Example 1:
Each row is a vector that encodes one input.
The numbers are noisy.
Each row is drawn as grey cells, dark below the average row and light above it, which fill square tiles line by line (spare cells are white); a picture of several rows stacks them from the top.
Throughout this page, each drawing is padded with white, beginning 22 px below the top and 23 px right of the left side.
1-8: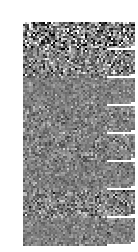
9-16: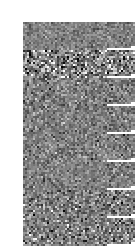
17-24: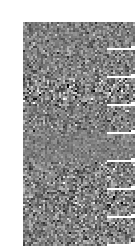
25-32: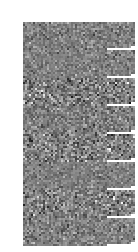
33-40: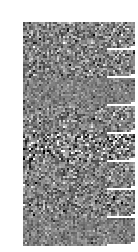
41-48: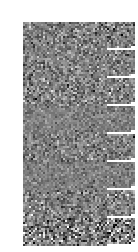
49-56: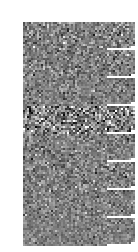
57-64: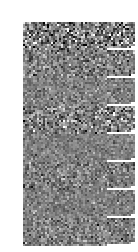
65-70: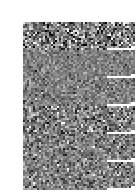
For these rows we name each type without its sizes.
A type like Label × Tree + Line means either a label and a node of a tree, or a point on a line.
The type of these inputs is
Bool × Line.
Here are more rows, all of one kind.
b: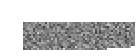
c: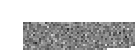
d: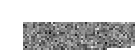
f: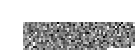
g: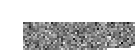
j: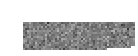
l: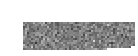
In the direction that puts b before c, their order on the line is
b, f, g, c, d, j, l.
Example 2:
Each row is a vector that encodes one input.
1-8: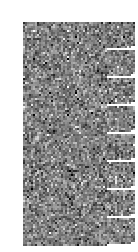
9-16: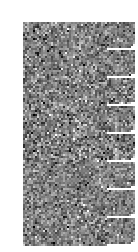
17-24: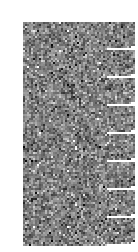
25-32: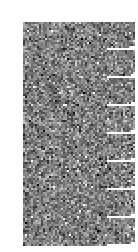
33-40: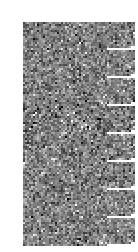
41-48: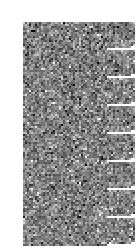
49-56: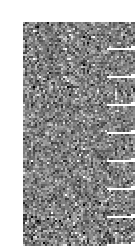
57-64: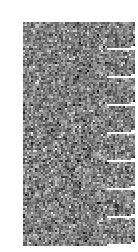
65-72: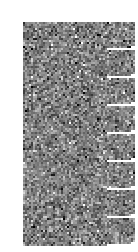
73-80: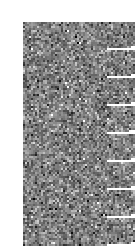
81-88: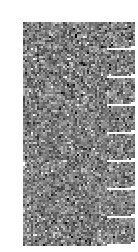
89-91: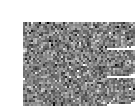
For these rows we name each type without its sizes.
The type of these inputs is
Bool × Line × Line.
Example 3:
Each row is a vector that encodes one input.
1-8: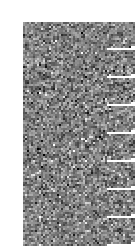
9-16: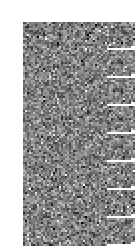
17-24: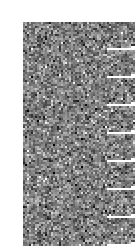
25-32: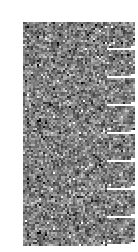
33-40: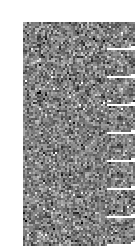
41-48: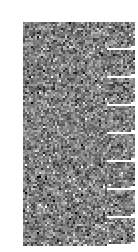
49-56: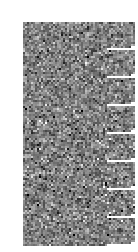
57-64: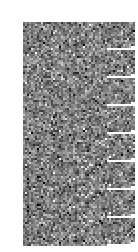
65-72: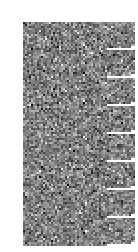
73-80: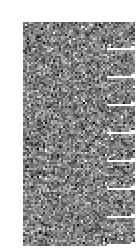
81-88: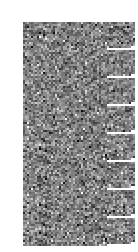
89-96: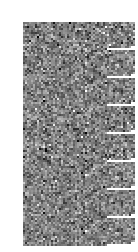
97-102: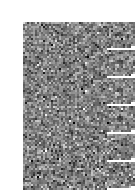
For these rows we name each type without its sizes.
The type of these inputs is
Bool × Bool × Bool × Bool + Circle.
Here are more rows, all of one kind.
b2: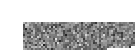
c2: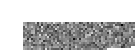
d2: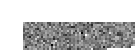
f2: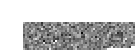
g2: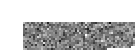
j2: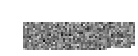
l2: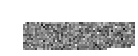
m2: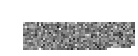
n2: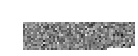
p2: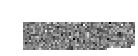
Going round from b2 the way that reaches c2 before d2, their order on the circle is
b2, n2, c2, l2, m2, p2, j2, f2, d2, g2.
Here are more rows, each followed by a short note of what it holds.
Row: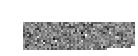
a point on a circle
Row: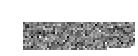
four true/false values
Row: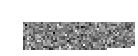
four true/false values
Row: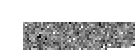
four true/false values
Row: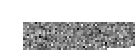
four true/false values
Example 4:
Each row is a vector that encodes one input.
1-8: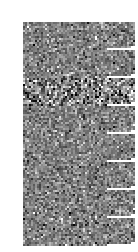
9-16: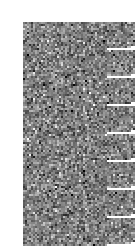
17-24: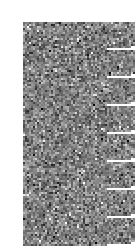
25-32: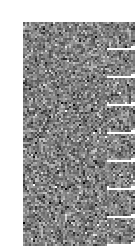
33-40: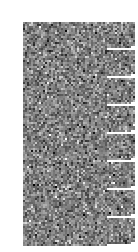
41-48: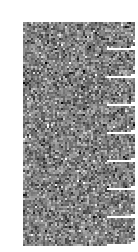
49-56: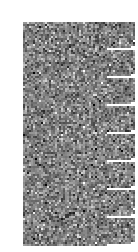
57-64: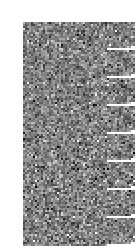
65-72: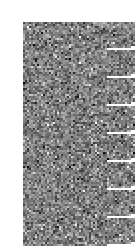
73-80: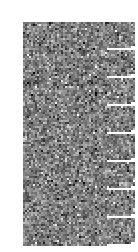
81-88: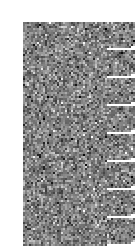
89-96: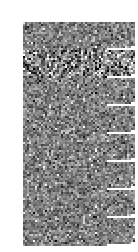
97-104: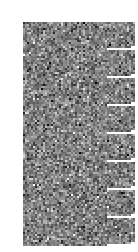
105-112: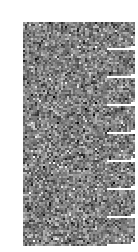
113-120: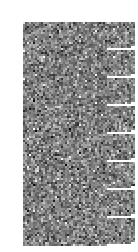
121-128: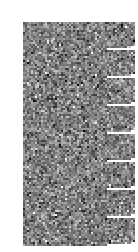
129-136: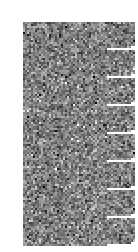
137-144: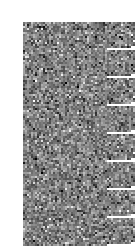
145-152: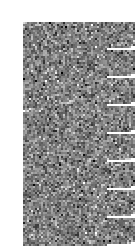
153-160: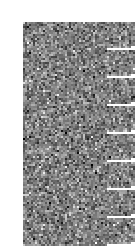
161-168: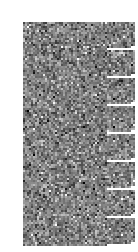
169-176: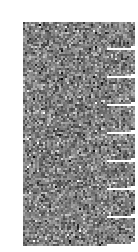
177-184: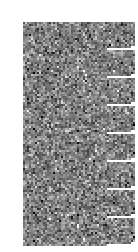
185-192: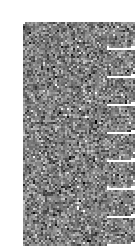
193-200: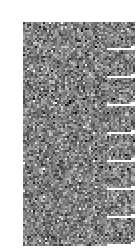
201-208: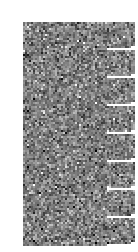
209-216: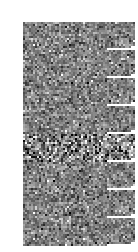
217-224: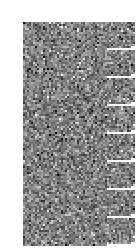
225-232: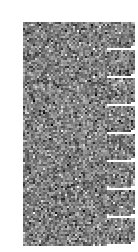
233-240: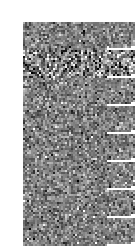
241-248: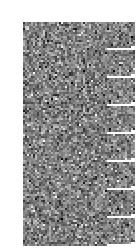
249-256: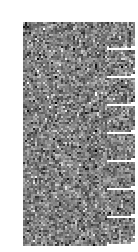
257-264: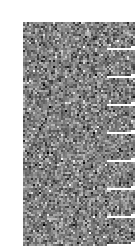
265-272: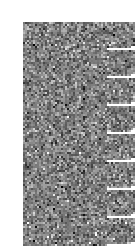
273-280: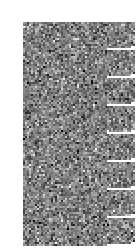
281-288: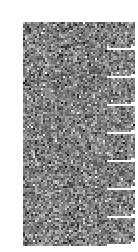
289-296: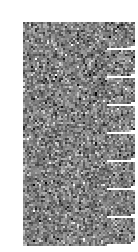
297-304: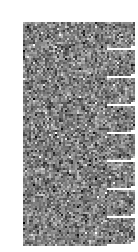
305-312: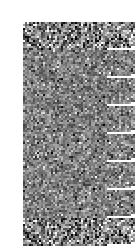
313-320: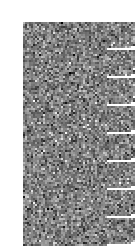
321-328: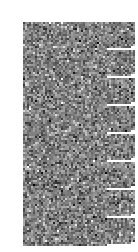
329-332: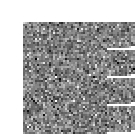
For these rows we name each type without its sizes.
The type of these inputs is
Bool × Bool × Bool × Bool × Circle + Unit.
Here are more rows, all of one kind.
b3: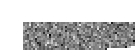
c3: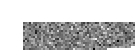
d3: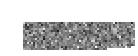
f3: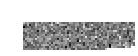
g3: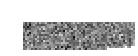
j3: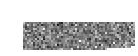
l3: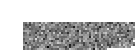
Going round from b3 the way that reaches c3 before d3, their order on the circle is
b3, f3, l3, c3, g3, d3, j3.
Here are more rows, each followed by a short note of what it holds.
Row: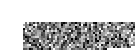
a fixed value
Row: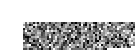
a fixed value
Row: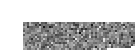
a point on a circle and four true/false values
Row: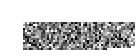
a fixed value
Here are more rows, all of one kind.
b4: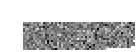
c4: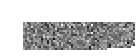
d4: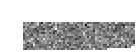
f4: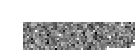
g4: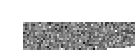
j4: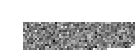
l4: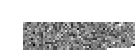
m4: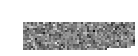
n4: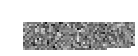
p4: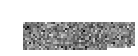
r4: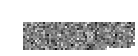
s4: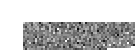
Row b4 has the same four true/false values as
c4, f4, n4 and r4.
